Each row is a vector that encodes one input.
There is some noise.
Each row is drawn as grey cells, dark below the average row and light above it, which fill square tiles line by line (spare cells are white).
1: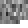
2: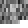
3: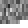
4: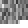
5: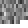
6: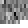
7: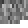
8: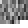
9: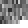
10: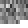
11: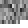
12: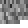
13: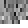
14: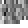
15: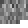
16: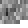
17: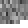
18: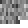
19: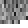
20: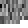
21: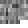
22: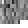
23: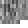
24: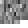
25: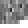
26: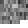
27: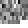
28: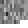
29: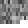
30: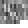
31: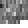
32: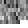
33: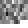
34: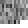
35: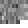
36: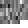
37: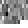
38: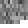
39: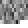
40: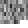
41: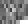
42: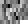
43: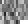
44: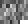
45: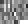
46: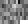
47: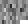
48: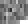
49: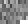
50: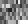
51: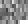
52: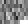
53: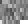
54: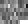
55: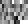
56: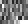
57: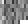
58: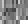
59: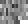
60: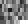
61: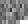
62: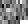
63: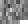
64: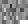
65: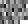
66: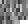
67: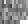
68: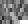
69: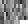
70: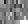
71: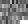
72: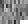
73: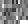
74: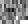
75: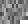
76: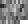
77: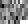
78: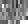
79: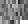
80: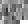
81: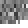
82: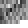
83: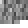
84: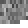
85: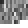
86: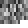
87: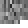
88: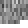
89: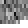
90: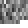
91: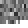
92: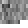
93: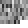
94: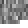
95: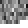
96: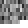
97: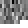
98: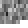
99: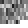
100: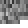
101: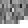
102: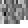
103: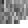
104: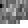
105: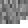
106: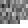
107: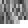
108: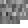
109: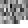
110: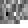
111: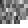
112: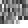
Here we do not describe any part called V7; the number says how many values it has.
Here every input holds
a value of V7, together with either a point on a 9-point circle and a true/false value, or a fixed value.
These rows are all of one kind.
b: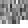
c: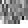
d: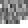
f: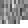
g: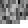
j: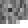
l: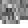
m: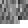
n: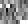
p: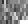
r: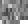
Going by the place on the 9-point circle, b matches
d, m and n.
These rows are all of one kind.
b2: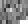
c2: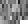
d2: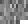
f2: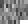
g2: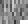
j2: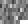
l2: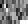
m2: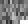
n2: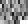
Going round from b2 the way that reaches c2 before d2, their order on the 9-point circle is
b2, j2, l2, n2, f2, g2, c2, m2, d2.
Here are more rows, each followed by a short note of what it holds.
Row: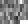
a value of V7
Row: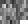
a point on a 9-point circle, a true/false value and a value of V7
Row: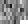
a value of V7
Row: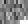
a value of V7
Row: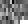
a value of V7
